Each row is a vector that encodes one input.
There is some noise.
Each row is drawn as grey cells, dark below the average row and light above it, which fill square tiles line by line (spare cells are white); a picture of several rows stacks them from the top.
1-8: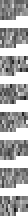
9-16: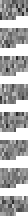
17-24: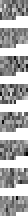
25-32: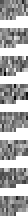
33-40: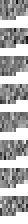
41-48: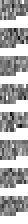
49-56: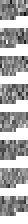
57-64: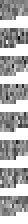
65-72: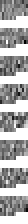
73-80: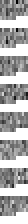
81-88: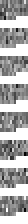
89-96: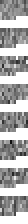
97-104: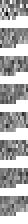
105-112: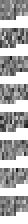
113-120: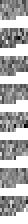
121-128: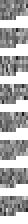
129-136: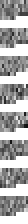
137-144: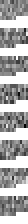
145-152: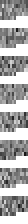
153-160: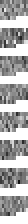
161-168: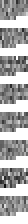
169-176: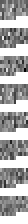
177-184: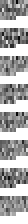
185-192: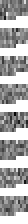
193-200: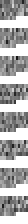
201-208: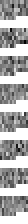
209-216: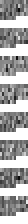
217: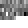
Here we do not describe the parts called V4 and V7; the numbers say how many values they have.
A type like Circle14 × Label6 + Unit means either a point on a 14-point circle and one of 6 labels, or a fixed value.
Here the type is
Bool × V7 + Circle9 × (Line9 + V4).
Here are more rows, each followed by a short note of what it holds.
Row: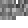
a point on a 9-point circle and a point on a 9-point line
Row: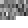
a true/false value and a value of V7
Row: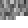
a point on a 9-point circle and a point on a 9-point line
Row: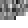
a point on a 9-point circle and a value of V4
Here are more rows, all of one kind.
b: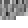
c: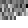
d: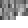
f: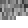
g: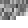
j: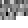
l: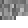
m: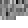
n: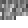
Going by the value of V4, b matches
j and m.
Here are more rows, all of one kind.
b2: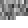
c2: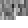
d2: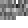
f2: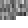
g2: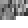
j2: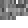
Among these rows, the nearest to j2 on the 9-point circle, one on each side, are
d2 and g2.
